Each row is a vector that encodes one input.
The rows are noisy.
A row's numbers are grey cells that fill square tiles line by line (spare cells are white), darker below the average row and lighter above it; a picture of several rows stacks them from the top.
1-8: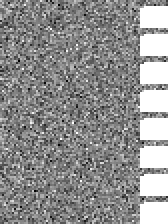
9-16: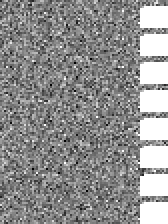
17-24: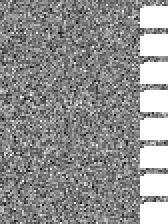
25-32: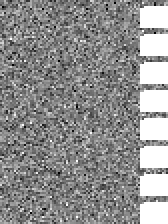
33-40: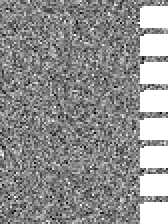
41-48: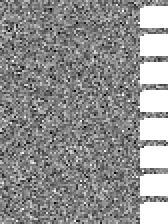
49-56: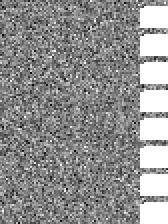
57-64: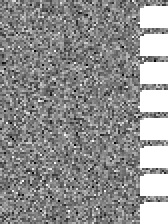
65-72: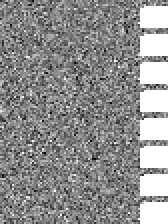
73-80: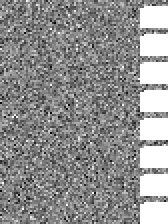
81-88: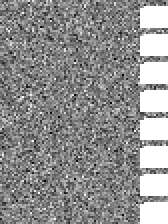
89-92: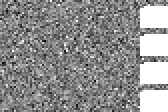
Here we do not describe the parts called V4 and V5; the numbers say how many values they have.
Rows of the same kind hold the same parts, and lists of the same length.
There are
2 kinds of row.
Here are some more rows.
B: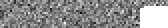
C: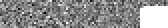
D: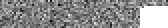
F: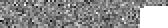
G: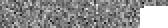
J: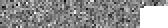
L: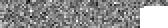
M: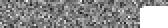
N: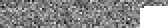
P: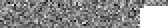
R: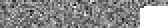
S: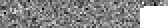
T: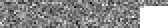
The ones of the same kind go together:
B, G, N, R
C, D, F, J, L, M, P, S, T

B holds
a true/false value, a value of V4 and a value of V5.
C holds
a point on a 6-point circle, a true/false value, a value of V4 and a value of V5.
